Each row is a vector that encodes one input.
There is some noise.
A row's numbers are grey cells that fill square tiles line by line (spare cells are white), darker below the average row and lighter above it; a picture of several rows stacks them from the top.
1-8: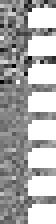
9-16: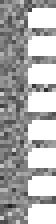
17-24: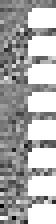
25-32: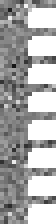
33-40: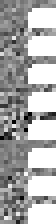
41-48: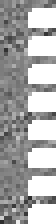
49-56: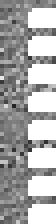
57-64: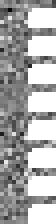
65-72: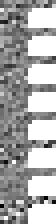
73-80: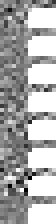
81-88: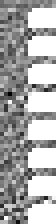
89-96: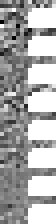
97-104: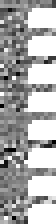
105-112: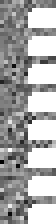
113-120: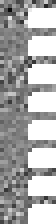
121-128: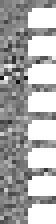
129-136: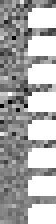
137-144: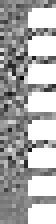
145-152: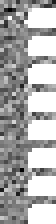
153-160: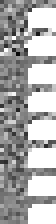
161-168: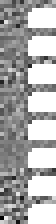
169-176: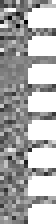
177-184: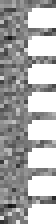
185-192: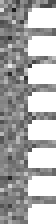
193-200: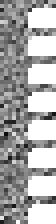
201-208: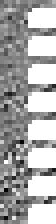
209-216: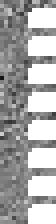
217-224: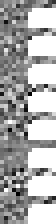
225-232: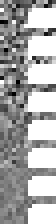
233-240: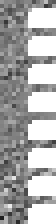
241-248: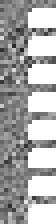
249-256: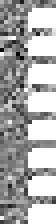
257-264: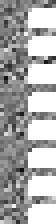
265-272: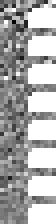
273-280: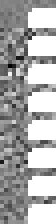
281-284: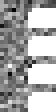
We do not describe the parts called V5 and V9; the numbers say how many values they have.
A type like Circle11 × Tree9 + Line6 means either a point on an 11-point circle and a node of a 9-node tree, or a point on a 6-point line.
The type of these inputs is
(Bool × V9 + V5) × Label10 × V5 + Label11.
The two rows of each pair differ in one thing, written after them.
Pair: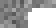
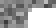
the value of V9
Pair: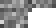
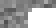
the value of V5
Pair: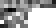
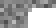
the true/false value
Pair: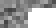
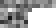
the label
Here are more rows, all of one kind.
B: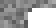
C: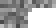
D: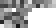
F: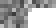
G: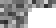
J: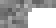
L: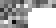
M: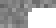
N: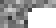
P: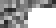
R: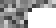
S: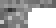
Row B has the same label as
C, D, M and R.
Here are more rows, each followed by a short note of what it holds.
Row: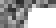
one of 11 labels
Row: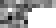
one of 10 labels, a true/false value, a value of V5 and a value of V9
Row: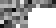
one of 10 labels, a true/false value, a value of V5 and a value of V9
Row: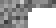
one of 10 labels, a true/false value, a value of V5 and a value of V9
